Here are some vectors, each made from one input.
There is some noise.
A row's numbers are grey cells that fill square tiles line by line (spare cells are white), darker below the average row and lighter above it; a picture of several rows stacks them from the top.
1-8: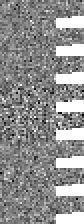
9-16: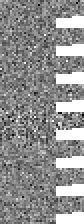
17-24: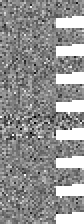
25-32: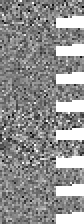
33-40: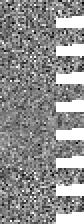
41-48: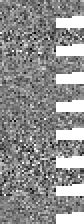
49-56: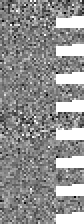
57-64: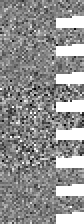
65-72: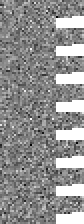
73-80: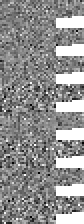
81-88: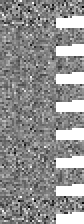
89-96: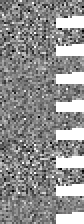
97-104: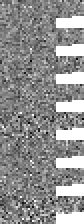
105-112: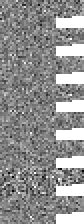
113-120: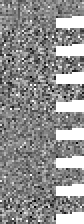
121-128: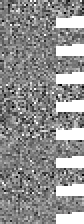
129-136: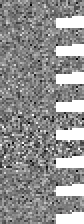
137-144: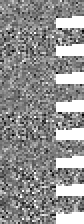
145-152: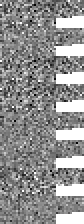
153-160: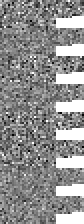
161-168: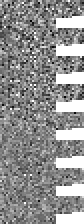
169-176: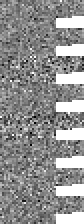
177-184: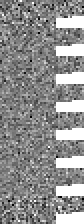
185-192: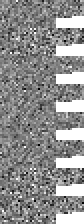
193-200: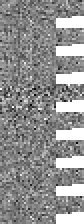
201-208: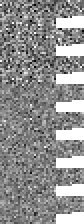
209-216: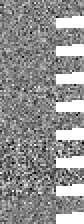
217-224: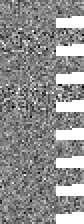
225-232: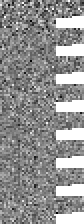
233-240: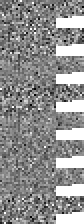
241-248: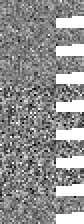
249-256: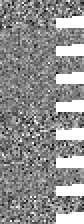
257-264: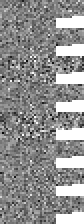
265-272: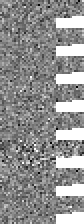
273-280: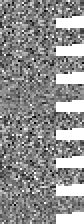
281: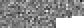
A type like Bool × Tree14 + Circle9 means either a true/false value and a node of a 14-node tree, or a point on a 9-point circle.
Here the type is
Circle6 + Circle13 × Label5.
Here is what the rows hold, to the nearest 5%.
About 35% of them hold a point on a 6-point circle. The rest hold a point on a 13-point circle and one of 5 labels.
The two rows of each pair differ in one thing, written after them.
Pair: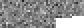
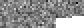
the place on the 13-point circle
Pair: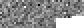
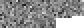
the place on the 13-point circle
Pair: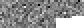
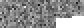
the place on the 13-point circle
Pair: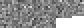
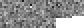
the label
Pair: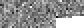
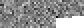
the place on the 13-point circle
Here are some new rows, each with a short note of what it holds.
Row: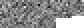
a point on a 13-point circle and one of 5 labels
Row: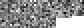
a point on a 6-point circle
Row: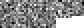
a point on a 6-point circle
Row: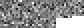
a point on a 6-point circle
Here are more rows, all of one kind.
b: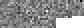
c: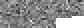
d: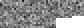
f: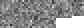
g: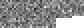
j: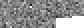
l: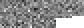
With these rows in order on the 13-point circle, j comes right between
g and l.
